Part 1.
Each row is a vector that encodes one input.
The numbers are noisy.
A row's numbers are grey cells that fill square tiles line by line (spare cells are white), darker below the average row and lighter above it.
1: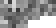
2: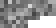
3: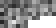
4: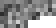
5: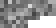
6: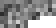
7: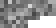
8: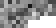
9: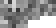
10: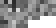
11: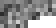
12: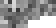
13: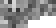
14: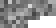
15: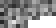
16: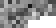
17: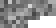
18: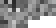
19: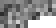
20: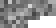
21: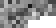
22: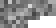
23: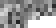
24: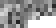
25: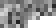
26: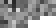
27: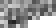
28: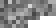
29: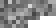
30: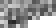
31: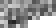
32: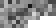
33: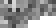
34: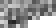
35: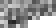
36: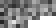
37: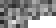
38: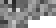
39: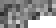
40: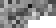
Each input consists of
three true/false values.
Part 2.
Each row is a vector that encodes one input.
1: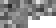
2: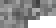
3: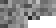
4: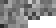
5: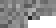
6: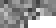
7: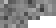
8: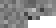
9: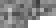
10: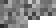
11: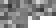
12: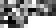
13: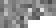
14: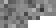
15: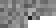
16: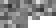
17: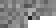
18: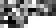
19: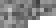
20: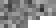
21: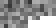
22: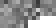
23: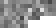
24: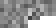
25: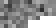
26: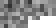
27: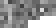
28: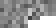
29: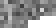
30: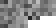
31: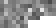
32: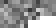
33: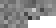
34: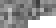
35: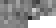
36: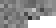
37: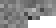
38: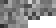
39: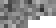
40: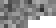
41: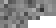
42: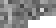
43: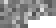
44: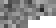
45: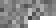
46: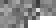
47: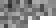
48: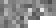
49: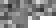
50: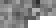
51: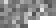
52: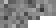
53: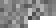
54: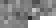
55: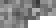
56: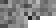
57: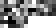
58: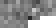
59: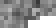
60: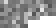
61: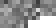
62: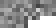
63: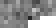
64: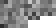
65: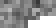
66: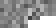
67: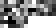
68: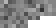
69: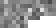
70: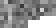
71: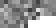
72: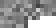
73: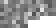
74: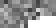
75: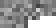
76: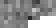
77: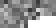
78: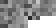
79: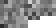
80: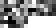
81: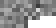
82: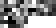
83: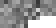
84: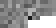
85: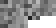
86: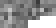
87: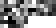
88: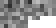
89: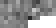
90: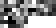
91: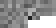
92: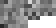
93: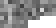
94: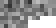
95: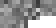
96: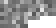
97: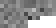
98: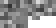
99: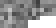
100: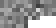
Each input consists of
either a fixed value, or a node of an 18-node tree.
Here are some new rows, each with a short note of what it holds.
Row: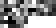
a fixed value
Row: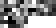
a fixed value
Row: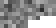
a node of an 18-node tree
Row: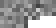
a node of an 18-node tree
